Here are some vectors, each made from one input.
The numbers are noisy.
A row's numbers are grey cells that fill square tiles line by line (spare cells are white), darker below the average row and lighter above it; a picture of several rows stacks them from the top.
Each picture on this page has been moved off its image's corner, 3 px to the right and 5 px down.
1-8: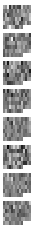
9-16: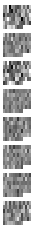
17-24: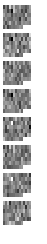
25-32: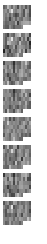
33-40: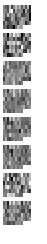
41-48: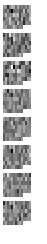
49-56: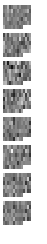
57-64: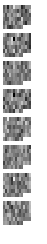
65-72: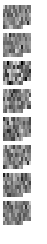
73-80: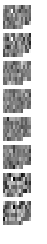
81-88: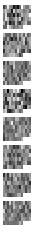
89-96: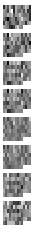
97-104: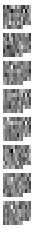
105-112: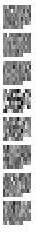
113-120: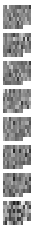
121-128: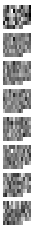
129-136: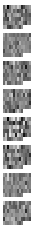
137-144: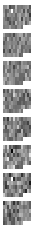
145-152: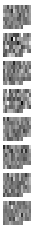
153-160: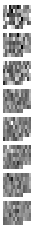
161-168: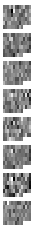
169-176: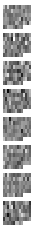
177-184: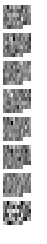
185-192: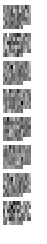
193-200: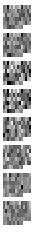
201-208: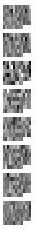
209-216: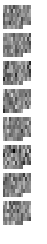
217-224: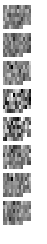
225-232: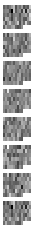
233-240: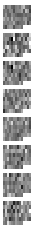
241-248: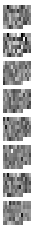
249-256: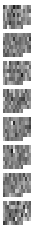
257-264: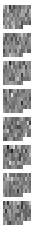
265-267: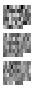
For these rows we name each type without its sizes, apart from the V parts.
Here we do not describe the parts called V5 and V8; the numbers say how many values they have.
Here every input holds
a true/false value and a value of V5, together with either a point on a line and a value of V8, or a node of a tree.
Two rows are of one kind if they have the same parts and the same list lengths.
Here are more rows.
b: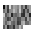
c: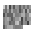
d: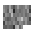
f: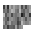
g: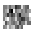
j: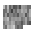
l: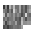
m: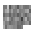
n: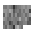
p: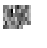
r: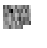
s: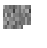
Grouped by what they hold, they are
b, f, g, l, p, r
c, d, j, m, n, s

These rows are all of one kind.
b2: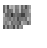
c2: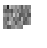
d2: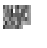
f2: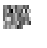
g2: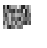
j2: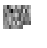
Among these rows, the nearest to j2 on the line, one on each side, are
c2 and f2.
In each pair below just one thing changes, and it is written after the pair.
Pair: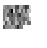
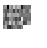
the true/false value
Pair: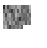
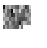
the value of V5
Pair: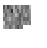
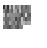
the value of V5
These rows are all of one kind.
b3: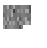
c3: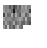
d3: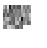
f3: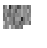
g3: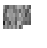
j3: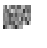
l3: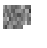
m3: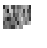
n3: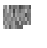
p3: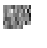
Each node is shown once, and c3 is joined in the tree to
l3 and m3.
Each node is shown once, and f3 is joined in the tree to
b3 and d3.
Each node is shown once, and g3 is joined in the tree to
p3.
